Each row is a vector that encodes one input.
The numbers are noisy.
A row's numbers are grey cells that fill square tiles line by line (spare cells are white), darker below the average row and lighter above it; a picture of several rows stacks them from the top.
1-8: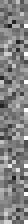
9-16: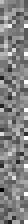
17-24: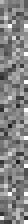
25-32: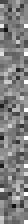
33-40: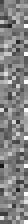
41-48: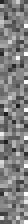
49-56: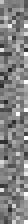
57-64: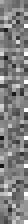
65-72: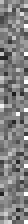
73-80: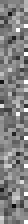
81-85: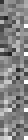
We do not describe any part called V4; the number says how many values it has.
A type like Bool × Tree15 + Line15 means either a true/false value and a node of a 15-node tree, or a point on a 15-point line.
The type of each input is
Line8 × V4 + Line9.
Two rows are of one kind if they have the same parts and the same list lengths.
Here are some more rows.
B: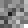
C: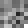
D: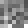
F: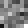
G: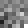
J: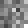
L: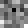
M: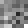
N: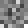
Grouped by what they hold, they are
B, G, J, L, N
C, D, F, M

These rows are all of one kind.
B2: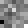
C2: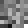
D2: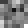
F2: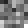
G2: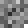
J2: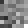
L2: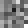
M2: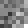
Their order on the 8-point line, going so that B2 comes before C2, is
F2, D2, L2, G2, B2, M2, J2, C2.
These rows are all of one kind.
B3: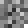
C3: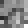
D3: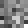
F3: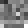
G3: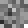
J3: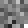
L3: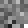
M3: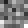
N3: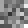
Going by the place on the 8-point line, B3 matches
G3, J3 and L3.
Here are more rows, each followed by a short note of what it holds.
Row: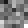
a point on an 8-point line and a value of V4
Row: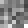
a point on a 9-point line
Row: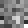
a point on an 8-point line and a value of V4
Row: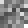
a point on an 8-point line and a value of V4
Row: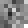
a point on an 8-point line and a value of V4
